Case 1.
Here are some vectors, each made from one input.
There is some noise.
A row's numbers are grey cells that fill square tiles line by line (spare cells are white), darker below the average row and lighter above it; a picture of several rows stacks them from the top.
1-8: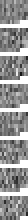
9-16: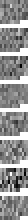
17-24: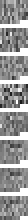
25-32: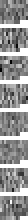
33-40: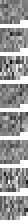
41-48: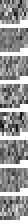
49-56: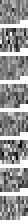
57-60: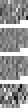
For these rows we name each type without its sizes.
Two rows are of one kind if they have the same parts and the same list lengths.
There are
2 kinds of row.
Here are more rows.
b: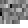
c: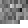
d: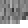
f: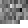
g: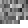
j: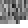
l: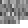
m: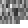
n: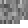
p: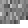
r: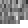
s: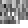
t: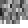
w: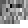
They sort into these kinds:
b, j, w
c, d, f, g, l, m, n, p, r, s, t

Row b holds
a label.
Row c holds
a label and three true/false values.
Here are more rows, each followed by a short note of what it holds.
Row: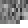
a label
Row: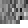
a label
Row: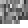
a label and three true/false values
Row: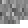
a label and three true/false values
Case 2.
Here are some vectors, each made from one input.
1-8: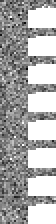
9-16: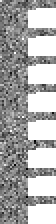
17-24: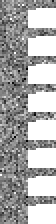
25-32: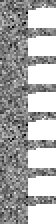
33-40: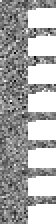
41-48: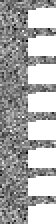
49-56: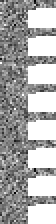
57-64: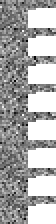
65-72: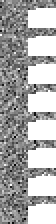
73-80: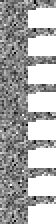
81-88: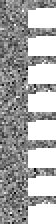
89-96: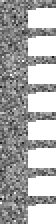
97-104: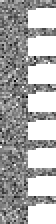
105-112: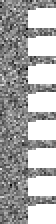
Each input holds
either a node of a 10-node tree, or a node of a 12-node tree.
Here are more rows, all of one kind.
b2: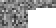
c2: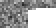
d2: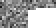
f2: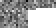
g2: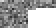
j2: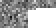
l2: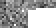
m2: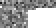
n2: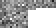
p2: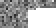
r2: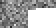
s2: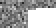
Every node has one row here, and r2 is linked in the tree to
d2, l2, n2 and s2.
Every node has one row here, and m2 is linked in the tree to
s2.
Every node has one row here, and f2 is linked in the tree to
j2.
